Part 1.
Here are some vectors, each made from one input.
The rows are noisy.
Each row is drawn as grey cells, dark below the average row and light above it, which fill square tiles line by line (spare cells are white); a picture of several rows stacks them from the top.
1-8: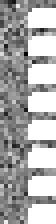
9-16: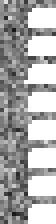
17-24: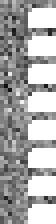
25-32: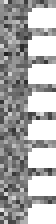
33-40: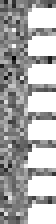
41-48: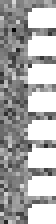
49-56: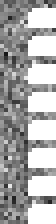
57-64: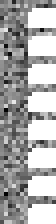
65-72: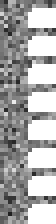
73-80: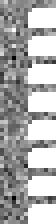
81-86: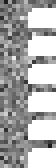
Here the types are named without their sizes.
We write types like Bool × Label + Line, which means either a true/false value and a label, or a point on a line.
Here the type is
(Bool × Bool × Bool + Line) × Line.
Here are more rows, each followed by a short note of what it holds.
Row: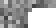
a point on each of two lines
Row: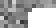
a point on each of two lines
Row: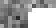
a point on each of two lines
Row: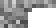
a point on each of two lines
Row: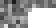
a point on a line and three true/false values
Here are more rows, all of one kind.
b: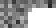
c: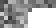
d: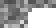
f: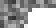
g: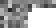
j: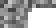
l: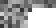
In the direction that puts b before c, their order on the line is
l, g, b, j, c, d, f.
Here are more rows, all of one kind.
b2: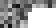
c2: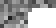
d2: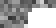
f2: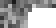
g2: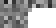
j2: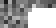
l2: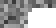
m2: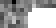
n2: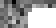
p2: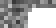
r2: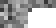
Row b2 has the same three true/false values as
c2, d2 and r2.
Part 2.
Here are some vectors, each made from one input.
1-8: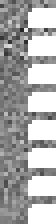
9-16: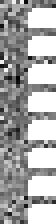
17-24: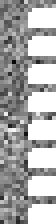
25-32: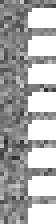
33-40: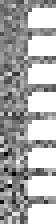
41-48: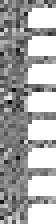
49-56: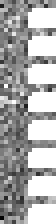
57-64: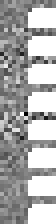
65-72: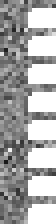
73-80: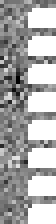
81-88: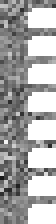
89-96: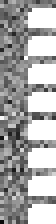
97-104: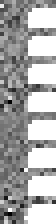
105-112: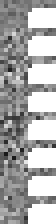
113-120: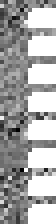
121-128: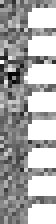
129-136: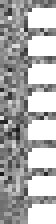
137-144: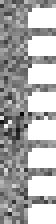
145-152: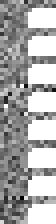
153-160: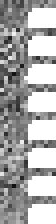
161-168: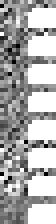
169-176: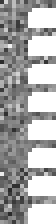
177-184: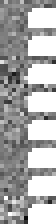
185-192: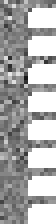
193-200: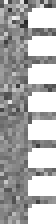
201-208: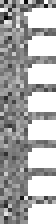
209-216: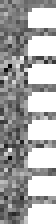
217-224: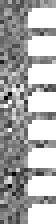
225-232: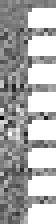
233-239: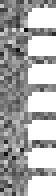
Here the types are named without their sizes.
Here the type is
(Label + Tree) × Tree.
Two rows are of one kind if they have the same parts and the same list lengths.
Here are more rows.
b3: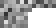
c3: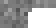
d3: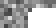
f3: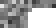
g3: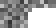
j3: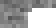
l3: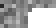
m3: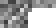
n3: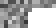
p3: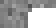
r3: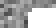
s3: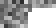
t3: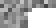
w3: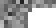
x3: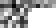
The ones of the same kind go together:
b3, c3, d3, l3, m3, p3, s3
f3, g3, j3, n3, r3, t3, w3, x3

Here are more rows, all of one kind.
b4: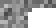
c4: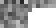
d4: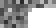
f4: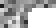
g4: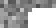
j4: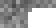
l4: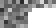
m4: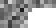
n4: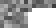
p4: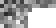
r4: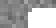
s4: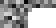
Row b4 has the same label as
g4, j4, p4 and s4.
